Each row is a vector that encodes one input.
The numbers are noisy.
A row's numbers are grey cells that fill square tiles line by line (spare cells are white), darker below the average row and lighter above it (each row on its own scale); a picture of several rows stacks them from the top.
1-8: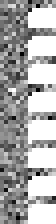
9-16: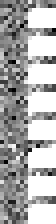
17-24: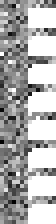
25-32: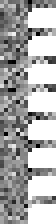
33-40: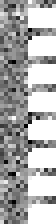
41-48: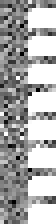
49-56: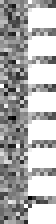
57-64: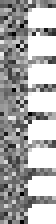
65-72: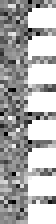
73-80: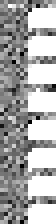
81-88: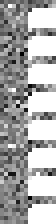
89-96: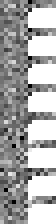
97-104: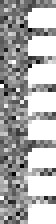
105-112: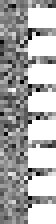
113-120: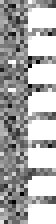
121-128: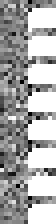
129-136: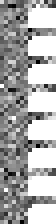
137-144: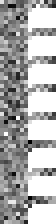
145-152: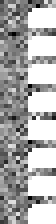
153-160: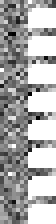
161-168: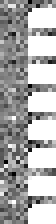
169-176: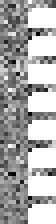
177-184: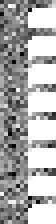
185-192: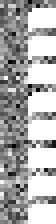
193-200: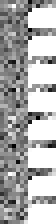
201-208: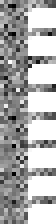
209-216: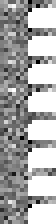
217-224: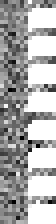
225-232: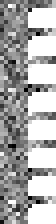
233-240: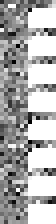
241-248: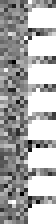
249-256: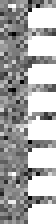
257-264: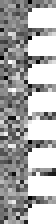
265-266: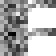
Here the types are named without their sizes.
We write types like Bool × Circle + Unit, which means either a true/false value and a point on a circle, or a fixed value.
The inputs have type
Bool × (Label × Label × Label + Unit).
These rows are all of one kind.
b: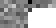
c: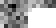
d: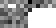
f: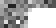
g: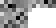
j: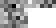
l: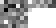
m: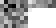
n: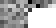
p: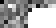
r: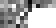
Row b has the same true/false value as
d, n, p and r.
